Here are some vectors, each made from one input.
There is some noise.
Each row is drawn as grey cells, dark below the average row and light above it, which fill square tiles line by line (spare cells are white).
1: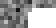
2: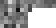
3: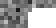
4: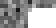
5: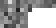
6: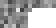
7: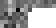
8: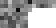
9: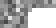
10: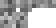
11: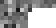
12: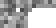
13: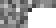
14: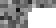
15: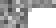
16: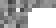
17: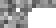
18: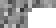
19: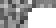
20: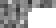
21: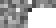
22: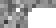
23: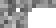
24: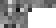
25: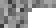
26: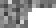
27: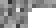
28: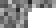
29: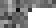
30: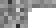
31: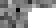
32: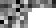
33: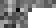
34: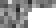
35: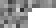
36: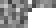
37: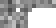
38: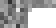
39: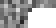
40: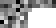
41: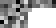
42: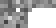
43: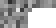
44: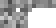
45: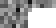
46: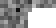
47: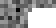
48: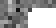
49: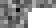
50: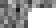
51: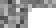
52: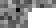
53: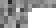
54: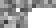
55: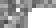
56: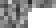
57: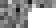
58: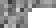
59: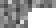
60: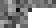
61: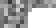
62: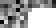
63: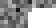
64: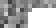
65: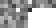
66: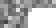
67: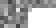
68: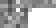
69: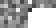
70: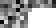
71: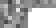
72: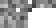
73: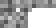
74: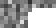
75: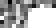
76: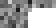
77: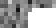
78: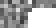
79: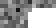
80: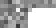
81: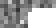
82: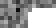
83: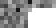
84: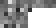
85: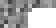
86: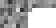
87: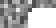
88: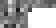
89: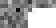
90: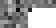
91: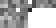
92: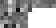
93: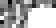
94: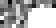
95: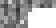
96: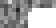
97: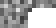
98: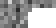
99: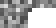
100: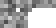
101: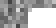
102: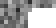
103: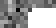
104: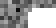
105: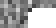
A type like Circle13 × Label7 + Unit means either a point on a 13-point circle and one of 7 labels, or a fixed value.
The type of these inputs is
Bool × List2(Line6).
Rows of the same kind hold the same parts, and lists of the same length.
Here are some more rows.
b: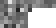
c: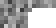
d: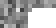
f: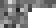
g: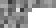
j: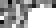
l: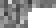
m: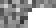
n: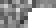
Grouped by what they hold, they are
b, f, m, n
c, d, g, l
j

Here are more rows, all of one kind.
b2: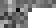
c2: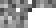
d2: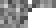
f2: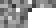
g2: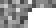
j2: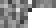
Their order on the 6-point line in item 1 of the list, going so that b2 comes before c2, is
d2, j2, b2, g2, f2, c2.
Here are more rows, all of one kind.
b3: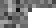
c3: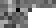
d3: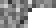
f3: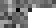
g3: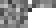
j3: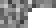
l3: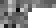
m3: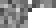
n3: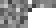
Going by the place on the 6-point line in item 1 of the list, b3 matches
g3, m3 and n3.
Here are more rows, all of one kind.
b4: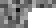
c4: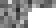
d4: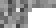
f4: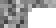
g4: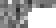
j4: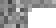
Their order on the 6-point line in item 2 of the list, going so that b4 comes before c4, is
b4, j4, d4, c4, g4, f4.
